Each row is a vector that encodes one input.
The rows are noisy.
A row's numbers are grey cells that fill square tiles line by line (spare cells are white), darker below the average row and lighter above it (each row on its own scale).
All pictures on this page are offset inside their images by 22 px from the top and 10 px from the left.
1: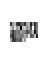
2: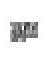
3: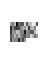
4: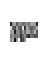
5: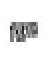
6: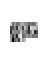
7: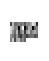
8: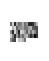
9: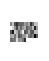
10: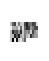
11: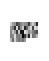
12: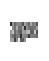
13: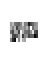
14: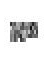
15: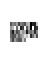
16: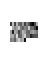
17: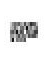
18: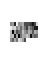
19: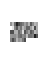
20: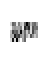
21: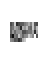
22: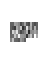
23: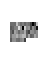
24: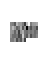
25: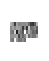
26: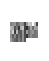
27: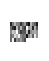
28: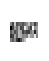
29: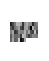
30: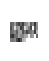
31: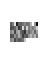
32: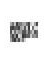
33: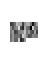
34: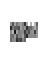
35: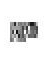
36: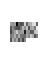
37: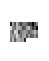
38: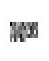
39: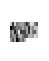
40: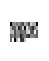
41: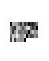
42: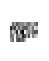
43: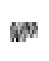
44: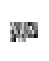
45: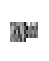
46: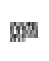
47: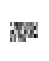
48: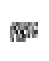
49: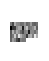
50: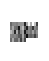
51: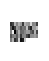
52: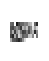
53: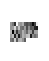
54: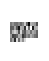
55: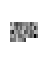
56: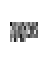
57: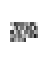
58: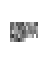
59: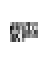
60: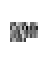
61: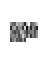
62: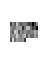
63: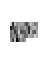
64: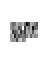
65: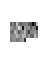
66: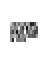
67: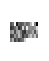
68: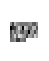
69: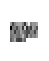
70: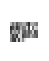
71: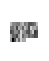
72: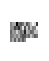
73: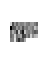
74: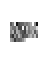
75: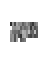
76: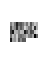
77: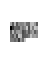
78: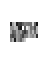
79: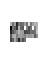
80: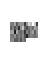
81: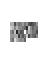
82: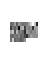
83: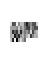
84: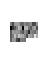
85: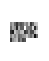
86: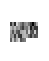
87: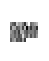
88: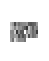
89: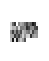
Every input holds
one of 8 labels.
